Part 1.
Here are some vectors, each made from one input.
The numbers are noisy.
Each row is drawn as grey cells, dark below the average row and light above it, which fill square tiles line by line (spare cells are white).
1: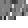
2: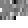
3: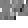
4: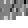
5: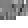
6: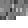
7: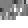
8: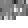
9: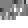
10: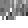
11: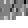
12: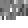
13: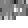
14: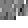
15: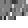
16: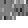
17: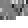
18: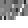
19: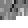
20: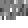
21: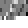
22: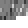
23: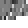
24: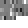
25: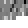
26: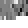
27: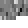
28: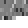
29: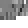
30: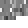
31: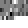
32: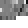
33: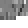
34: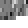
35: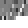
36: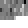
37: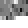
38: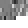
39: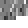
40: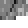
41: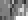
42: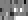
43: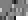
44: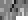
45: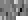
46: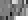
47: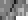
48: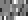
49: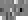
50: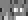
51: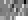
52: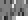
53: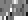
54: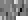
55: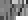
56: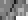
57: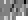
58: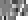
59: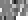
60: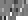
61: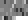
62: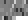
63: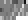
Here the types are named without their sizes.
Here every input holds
a point on a line and four true/false values.
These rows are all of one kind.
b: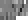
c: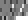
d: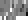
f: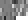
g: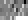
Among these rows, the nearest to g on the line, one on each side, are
b and d.
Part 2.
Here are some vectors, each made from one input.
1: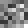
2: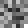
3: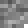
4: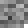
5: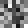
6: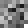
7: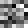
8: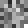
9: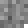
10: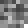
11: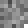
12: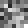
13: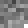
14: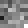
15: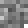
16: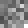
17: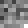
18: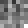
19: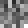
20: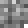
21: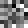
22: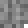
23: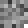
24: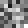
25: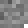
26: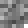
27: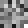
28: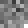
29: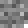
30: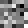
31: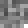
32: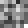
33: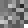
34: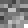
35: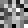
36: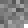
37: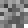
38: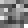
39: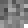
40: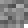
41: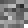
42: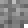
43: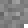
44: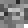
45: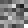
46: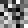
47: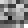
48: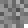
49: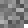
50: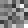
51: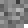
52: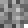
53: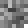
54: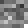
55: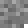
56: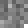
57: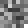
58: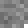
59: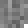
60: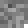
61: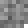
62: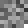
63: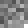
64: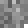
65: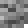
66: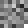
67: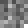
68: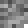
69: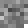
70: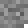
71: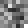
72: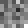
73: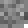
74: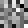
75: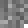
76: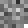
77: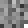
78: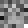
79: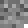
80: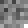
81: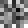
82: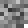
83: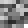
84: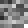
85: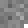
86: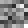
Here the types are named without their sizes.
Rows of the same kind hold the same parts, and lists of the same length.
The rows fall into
2 kinds.
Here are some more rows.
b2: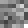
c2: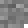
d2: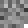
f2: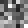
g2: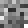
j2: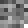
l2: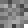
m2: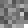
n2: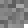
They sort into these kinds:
b2, c2, g2, l2, n2
d2, f2, j2, m2

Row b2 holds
a point on a line.
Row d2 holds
a node of a tree.
